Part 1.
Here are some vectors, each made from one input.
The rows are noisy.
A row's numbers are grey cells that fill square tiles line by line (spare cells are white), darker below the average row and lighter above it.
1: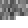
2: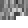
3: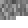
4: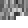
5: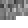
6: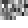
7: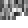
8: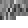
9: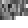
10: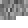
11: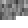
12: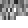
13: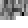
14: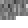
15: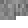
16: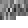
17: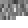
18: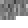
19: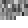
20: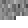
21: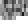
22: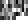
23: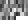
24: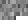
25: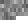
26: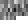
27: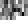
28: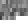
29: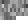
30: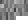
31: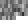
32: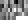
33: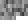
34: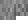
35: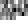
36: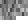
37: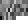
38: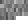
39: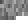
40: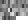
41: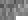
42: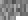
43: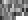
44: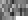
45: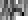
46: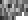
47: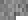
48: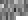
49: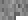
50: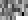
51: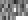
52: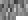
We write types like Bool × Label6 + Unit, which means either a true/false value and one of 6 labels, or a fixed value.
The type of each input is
Line3 × Line3 + Line6.
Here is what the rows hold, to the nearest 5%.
About 50% of them hold a point on each of two 3-point lines. The rest hold a point on a 6-point line.
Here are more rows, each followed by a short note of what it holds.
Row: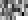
a point on each of two 3-point lines
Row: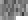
a point on each of two 3-point lines
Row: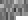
a point on a 6-point line
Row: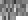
a point on each of two 3-point lines
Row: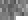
a point on each of two 3-point lines
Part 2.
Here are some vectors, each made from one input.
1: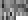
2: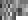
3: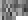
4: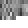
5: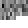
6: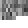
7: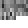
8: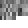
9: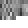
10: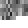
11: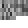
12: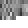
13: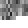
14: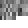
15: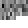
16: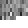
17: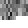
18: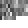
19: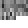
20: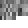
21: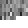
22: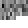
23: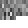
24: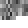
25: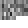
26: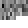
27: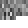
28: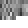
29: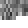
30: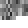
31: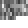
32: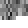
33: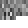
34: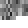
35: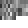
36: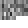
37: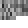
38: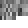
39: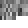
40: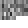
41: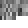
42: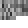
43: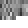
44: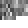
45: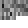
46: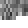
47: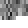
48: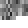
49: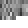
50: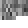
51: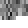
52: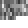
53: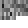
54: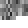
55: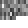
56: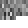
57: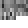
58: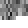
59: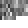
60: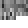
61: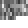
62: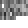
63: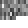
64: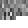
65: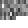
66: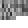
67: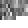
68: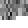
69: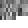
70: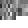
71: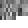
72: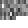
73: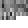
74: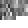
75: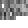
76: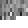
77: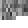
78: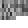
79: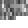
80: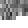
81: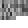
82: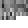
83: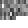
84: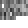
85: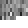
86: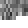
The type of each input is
Bool × Line9.
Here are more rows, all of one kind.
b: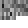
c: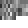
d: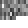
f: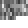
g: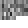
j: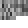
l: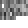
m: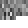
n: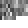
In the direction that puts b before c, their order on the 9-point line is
f, l, d, m, j, g, b, c, n.
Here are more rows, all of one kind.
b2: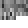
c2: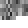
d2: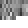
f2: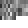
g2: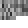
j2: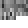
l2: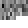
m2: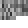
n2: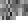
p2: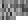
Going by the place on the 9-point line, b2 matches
f2 and j2.
